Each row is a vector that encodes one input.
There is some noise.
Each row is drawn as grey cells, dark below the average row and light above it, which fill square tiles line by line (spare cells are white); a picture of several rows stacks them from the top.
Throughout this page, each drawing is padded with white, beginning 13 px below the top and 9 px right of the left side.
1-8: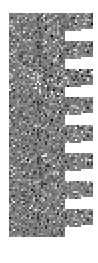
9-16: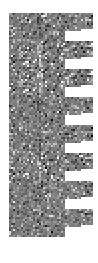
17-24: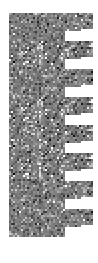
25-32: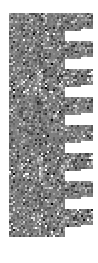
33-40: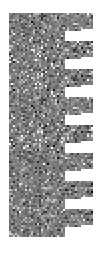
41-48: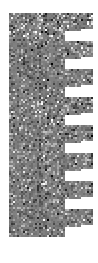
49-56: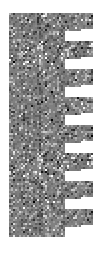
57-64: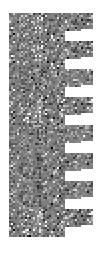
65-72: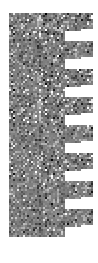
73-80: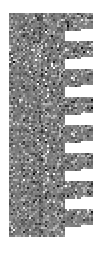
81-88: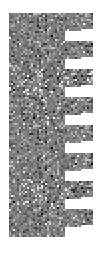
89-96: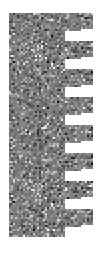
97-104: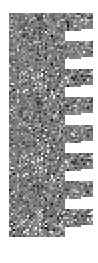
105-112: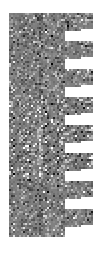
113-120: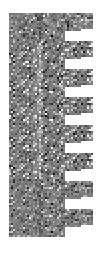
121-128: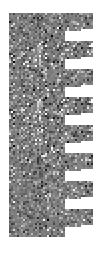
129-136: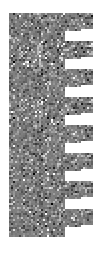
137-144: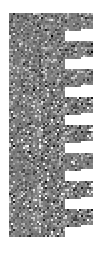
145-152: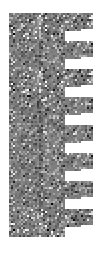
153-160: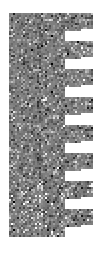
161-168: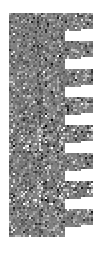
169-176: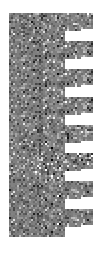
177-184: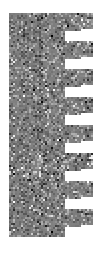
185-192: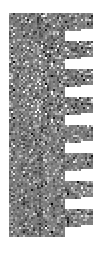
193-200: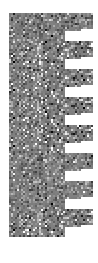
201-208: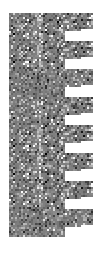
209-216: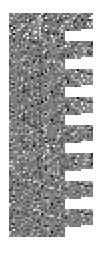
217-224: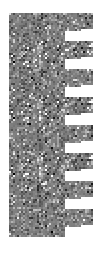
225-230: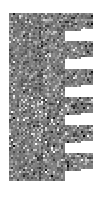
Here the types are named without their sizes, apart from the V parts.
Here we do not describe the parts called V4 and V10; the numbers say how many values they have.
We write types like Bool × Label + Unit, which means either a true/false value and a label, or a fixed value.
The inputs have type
Bool × (Label × V4 + V10).
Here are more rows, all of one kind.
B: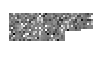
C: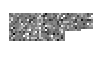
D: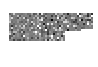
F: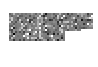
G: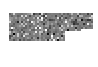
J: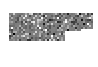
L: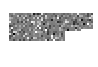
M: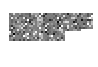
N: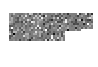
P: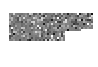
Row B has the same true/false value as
C, F and M.
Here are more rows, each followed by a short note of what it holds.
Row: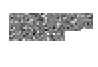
a true/false value and a value of V10
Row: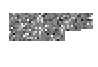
a label, a true/false value and a value of V4
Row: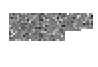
a true/false value and a value of V10
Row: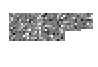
a label, a true/false value and a value of V4
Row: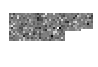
a true/false value and a value of V10
